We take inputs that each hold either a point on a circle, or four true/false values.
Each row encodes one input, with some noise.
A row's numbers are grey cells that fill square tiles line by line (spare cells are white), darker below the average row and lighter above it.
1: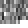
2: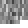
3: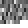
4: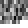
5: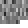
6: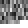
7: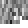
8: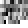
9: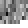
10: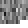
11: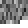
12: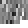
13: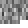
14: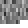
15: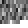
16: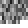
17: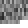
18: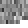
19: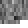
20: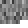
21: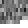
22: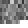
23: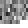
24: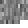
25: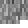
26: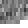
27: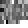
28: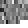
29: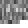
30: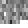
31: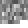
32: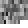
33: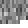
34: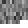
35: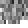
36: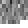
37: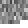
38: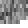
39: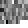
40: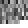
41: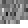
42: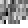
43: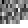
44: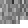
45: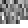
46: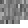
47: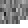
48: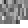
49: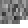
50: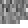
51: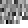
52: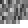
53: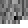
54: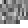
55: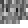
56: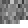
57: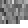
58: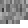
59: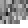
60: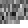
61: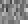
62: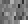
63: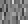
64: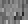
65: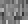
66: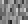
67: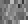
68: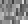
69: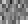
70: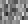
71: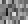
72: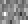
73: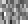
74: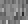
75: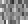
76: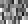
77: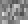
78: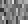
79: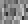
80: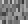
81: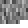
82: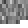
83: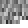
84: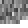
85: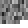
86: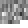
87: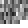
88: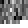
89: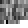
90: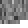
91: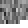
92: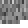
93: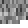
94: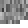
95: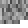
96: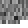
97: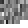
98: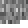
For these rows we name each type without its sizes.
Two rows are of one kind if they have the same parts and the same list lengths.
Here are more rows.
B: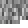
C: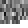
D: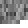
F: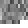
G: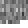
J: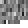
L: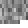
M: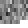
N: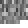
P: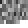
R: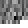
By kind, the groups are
B, C, F, G, J, L, N, P, R
D, M

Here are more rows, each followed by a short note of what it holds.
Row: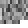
four true/false values
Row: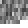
a point on a circle
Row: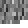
four true/false values
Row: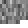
four true/false values
